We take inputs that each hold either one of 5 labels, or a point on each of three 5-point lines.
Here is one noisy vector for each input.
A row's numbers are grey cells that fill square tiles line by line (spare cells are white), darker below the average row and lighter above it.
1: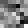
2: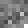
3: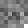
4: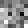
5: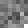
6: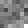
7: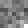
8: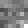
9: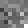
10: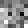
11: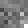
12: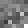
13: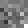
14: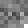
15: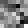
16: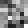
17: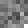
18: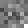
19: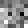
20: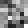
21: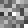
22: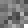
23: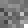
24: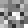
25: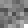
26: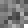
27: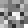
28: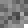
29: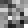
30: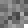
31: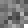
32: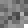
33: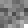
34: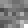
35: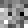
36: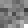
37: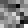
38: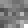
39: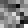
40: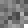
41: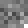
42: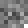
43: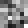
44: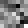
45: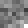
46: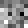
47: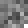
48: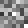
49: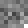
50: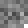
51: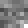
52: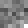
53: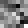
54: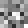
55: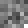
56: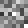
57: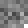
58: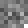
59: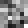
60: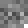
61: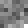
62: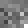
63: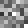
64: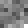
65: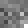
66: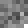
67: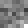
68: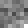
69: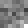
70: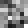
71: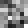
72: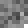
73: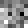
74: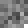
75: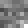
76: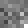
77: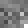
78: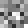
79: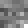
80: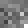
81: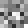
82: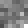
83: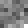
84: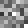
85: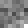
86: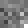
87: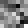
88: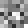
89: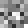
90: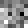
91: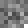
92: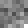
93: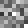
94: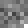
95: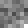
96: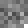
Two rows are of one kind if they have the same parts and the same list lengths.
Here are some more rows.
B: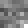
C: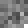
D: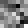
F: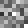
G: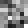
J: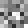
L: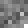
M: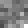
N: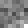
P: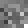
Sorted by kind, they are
B, C, L, M, N, P
D, F, G, J

